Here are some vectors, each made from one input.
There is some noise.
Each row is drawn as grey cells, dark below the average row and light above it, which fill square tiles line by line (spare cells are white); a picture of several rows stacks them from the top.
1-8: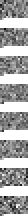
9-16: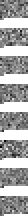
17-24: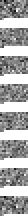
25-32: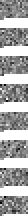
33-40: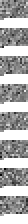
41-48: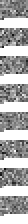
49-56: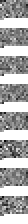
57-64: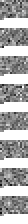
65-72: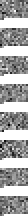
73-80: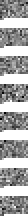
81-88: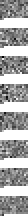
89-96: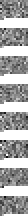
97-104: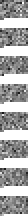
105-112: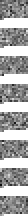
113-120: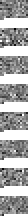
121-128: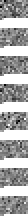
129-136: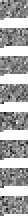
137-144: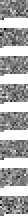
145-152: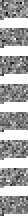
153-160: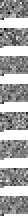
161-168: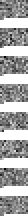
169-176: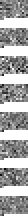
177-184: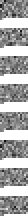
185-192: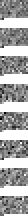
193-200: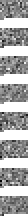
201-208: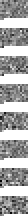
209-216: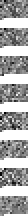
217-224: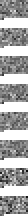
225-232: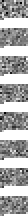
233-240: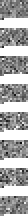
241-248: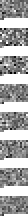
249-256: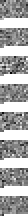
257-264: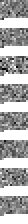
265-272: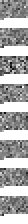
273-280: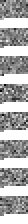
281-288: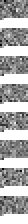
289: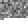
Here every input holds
one of 8 labels.
